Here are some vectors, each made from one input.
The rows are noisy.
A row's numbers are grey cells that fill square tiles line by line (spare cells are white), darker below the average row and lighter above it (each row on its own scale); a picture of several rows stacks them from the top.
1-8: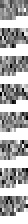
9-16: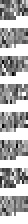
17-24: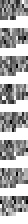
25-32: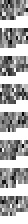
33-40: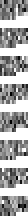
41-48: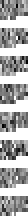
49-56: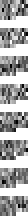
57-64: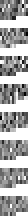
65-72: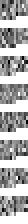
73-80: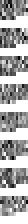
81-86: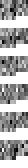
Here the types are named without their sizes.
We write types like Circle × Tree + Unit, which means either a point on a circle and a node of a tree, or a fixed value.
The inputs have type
Bool × Bool × Bool × Bool.
